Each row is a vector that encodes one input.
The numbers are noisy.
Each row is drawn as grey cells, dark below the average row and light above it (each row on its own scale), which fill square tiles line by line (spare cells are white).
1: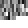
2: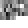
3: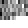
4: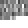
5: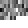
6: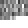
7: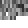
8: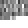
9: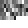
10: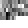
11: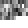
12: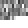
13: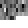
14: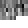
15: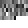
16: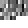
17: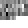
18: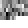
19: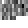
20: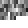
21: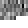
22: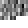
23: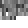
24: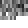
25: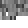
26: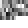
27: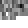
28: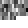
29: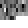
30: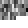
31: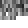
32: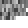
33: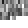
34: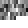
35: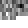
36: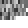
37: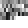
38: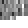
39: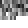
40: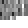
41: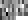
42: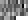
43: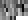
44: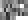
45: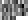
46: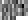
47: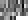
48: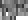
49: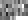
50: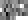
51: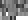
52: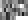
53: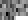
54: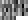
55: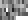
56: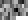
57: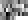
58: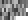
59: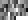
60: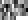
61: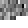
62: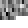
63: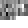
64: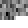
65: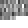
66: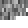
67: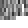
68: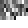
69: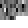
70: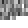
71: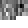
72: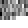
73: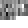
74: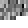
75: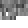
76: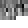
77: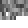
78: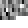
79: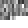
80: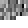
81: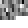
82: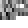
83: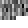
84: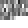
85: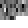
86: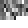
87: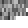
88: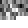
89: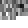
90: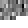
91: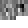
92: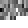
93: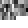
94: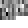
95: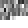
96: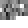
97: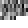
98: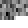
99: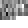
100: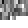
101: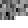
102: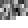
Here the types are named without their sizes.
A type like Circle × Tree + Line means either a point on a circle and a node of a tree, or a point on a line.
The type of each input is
Bool × List(Label + Line).
